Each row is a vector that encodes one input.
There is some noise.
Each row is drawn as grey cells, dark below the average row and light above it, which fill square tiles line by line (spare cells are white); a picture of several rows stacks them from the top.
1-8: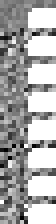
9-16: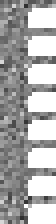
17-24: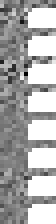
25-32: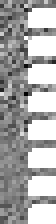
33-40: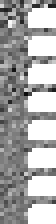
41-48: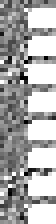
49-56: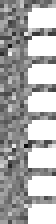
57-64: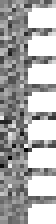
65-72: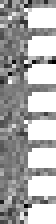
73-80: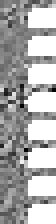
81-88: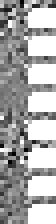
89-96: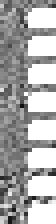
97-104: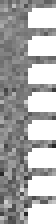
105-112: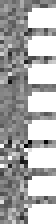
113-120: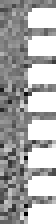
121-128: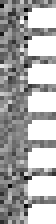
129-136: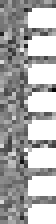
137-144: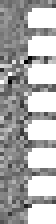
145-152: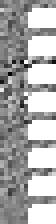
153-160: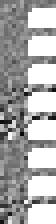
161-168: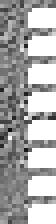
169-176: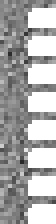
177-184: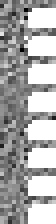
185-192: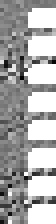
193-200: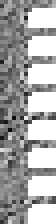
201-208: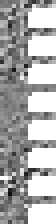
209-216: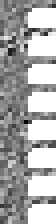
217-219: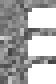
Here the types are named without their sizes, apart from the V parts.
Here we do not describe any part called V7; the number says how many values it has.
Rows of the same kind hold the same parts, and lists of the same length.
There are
2 kinds of row.
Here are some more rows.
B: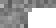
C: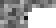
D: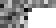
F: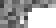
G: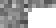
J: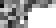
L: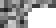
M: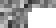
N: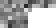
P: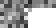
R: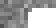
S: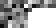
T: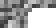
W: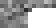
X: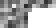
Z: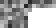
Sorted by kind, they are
B, C, D, F, G, J, L, N, R, S, T, X, Z
M, P, W

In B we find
a label, four true/false values and a value of V7.
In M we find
a label, a point on a line and a node of a tree.
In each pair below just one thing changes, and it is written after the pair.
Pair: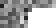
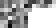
one of the four true/false values
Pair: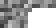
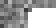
the value of V7
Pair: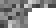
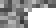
one of the four true/false values
